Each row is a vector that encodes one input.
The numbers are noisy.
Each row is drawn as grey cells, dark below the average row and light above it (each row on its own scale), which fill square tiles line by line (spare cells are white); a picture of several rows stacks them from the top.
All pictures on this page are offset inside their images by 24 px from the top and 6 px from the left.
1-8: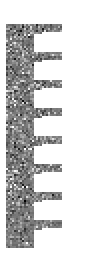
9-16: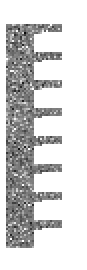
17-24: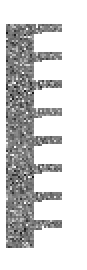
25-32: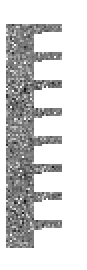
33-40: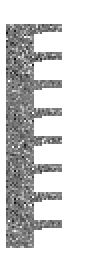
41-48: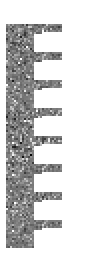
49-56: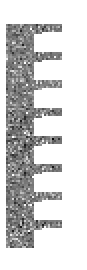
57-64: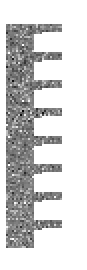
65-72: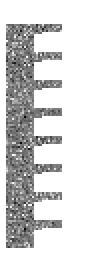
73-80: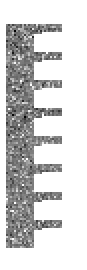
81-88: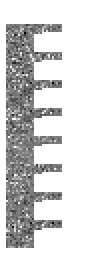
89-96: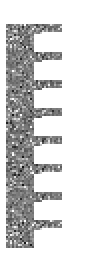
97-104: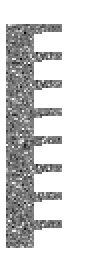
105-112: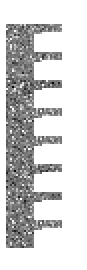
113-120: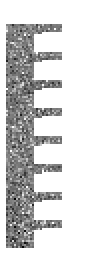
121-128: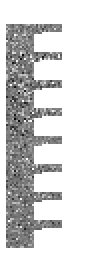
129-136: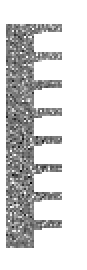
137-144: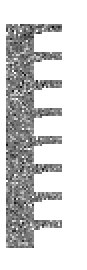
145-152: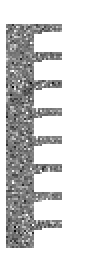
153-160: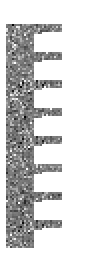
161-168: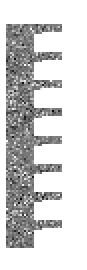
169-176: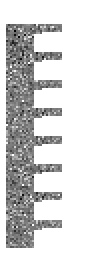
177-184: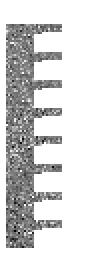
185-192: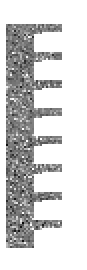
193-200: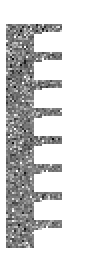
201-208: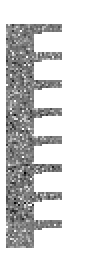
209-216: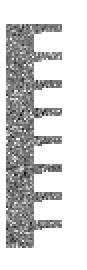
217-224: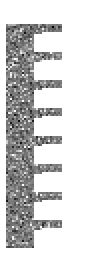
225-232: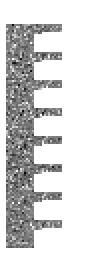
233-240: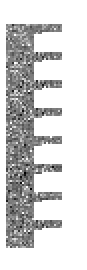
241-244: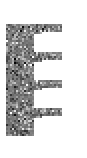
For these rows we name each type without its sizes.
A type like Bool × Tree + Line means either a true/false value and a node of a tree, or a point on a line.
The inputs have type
Bool × Bool × Bool × Bool + Circle × (Tree + Unit).
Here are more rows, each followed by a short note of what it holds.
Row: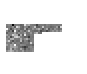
four true/false values
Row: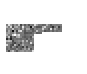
a point on a circle and a node of a tree
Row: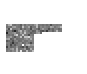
a point on a circle
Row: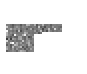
four true/false values
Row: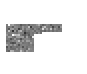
a point on a circle and a node of a tree
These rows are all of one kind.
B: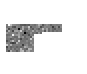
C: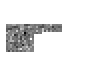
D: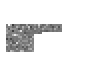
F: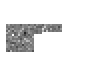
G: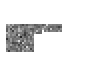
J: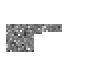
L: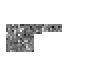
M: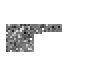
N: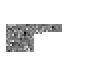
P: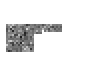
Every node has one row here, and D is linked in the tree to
B and J.
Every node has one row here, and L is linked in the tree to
M.
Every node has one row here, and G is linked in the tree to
P.
